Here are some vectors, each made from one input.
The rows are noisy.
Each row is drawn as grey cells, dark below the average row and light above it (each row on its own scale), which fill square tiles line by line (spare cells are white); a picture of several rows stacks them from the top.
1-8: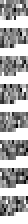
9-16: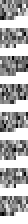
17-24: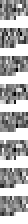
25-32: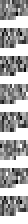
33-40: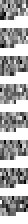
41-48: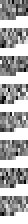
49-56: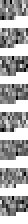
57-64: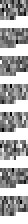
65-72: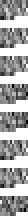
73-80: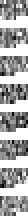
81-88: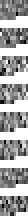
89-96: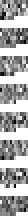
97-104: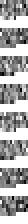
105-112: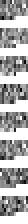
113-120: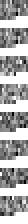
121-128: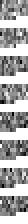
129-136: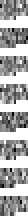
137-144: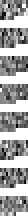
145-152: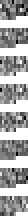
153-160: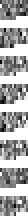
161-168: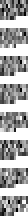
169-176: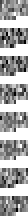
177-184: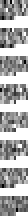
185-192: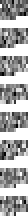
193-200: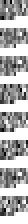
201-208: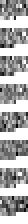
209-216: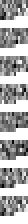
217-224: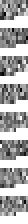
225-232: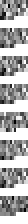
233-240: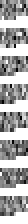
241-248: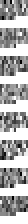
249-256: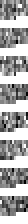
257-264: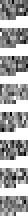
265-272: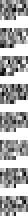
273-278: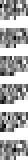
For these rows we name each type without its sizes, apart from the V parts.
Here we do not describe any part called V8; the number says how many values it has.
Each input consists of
either a point on a circle, or a fixed value, or a true/false value and a value of V8.
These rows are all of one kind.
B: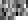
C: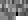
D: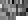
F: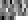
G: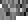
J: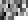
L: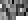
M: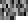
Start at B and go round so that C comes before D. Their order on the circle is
B, C, D, L, G, M, F, J.
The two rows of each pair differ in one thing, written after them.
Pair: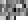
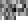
the value of V8
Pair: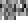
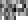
the true/false value
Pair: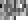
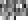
the value of V8
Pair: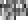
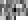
the true/false value
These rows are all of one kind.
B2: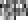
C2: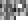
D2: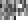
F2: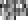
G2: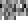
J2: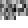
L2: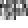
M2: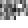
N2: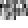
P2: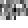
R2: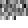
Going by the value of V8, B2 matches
F2, L2, N2 and P2.
